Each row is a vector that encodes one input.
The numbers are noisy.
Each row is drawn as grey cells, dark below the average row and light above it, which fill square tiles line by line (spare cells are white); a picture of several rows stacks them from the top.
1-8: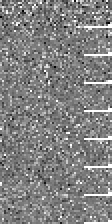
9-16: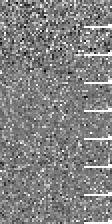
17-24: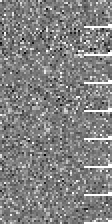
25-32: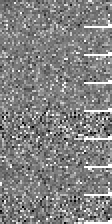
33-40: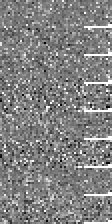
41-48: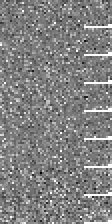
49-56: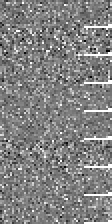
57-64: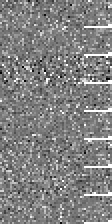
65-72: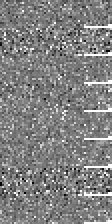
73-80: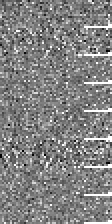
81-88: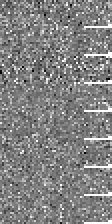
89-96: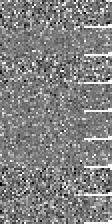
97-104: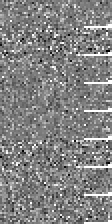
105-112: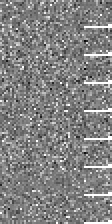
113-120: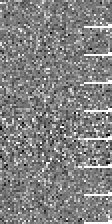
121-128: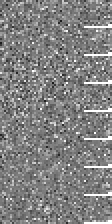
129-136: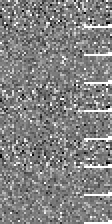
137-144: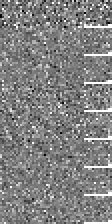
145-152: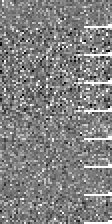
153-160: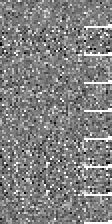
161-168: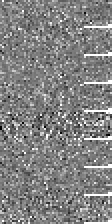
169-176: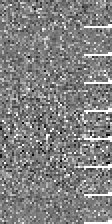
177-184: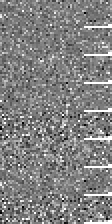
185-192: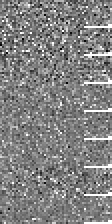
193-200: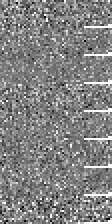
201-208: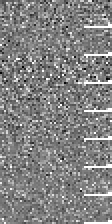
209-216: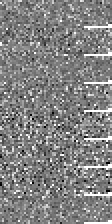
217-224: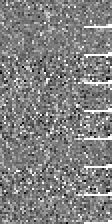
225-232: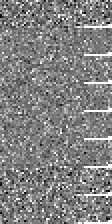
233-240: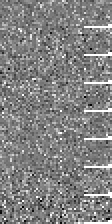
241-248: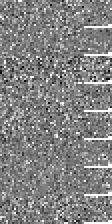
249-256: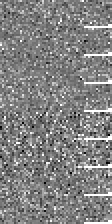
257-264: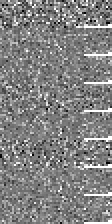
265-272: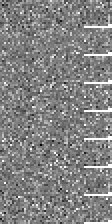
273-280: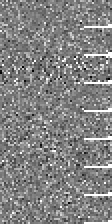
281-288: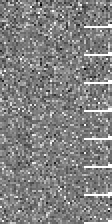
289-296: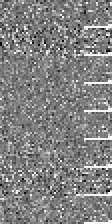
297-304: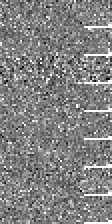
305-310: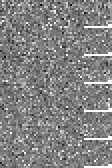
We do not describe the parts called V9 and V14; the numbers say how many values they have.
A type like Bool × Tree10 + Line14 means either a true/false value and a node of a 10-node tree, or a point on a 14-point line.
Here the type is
(Bool × Circle8 + V14) × V9 + Tree11 + Unit.
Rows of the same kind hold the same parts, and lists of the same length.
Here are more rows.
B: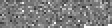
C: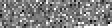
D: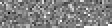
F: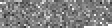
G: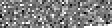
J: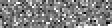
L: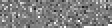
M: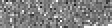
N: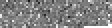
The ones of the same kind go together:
B, L, N
C, J
D, F, M
G

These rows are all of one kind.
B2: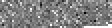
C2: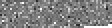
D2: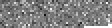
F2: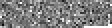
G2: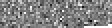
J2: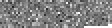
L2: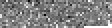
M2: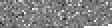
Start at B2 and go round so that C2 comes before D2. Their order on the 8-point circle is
B2, C2, L2, J2, F2, D2, M2, G2.
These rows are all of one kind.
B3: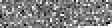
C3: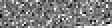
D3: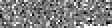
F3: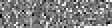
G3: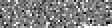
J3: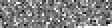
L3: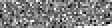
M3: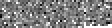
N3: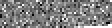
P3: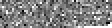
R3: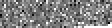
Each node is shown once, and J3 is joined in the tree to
G3, L3 and P3.
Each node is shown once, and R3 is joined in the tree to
L3.
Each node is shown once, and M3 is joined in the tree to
G3.
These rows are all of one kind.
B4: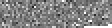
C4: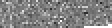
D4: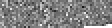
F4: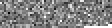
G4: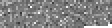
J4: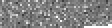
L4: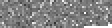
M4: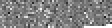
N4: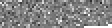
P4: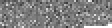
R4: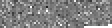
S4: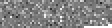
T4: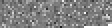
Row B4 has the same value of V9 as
L4 and T4.
